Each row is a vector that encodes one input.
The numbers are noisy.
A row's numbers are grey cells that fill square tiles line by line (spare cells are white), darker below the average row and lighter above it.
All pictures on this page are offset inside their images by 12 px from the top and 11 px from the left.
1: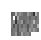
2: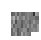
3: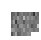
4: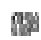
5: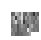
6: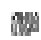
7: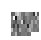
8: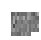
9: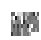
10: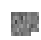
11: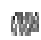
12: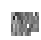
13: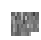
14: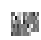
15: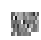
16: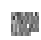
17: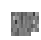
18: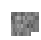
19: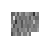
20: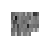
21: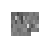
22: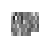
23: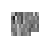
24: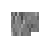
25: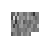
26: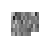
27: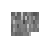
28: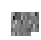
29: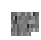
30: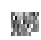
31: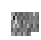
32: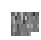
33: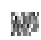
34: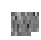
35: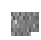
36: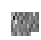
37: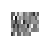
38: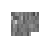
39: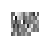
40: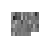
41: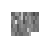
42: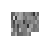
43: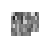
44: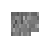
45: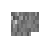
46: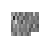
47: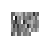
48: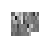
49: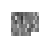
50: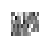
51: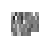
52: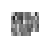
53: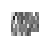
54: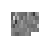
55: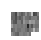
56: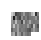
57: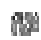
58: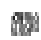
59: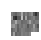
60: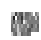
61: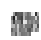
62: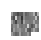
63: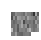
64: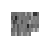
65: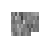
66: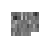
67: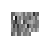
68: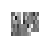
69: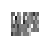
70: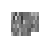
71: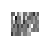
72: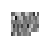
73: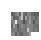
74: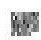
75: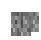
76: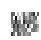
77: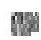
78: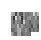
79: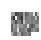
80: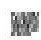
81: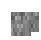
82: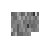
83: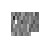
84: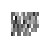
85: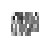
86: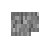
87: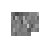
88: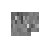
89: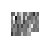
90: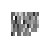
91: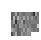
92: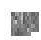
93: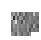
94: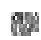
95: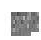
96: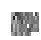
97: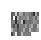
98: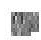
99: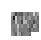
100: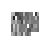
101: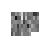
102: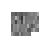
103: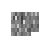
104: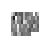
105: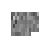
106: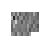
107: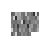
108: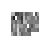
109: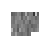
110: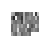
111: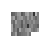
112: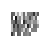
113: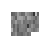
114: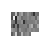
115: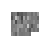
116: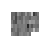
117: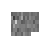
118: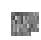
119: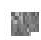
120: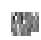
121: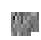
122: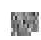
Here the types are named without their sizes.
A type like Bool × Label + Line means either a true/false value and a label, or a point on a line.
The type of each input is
List(Line) × (Tree + Unit).
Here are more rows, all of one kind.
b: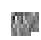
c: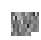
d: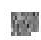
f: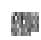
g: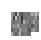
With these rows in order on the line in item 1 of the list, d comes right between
b and g.
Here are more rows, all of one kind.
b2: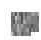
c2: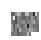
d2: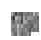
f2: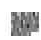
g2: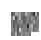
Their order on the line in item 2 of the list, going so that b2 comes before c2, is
b2, d2, c2, g2, f2.
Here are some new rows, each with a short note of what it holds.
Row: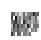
a node of a tree, together with the empty list
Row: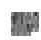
a node of a tree, together with the empty list
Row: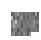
a list of two items
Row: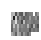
a list of two items
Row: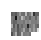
a node of a tree, together with the empty list
